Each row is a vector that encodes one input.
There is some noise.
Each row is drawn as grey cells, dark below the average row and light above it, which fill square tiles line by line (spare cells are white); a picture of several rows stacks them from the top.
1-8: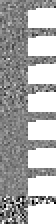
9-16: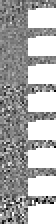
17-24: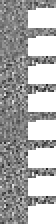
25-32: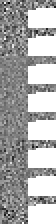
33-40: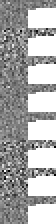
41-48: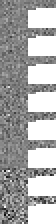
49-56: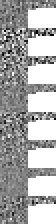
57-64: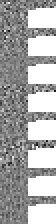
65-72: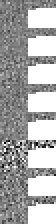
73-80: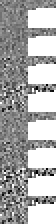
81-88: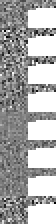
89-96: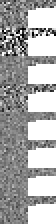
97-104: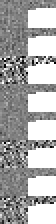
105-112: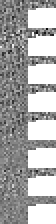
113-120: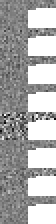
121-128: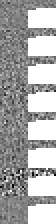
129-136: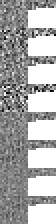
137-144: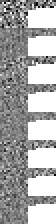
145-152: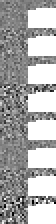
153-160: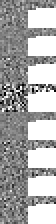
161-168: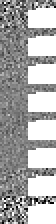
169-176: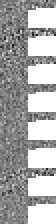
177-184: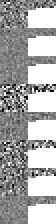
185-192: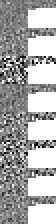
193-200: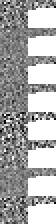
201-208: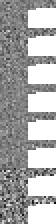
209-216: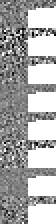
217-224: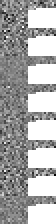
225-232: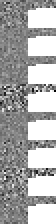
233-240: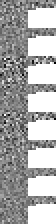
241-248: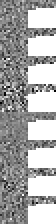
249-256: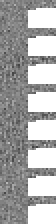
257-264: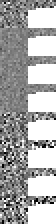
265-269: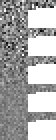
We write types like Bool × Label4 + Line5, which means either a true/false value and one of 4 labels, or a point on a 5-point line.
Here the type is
List3(Line4).
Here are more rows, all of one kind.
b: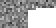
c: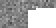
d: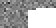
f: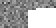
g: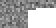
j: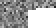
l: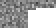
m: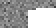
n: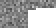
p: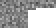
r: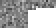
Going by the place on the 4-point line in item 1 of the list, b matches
g, j, l and p.
